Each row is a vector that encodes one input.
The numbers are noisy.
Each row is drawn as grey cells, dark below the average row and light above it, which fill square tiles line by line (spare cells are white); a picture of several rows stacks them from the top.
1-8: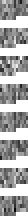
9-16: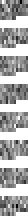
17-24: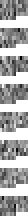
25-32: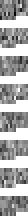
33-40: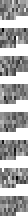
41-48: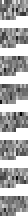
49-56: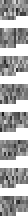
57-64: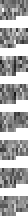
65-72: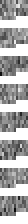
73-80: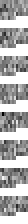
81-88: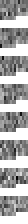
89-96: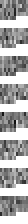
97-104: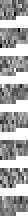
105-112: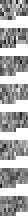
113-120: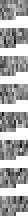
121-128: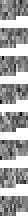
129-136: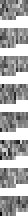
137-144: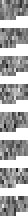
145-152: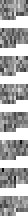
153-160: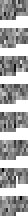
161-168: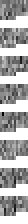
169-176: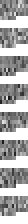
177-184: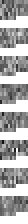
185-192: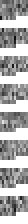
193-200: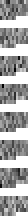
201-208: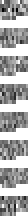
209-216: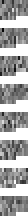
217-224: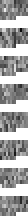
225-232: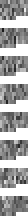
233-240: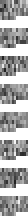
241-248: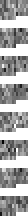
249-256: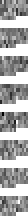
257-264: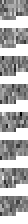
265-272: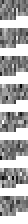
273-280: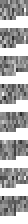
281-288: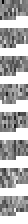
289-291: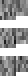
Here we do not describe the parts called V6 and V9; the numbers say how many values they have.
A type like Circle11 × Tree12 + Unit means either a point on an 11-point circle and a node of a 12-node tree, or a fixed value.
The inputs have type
(Line5 + V9) × V6 + List3(Line7).
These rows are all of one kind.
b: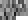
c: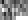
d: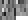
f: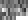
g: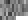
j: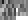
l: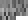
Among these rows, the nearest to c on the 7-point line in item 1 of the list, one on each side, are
b and l.
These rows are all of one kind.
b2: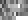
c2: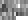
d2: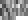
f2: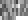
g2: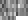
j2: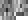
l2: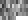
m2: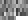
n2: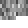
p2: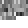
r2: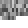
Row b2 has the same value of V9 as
c2, d2 and f2.
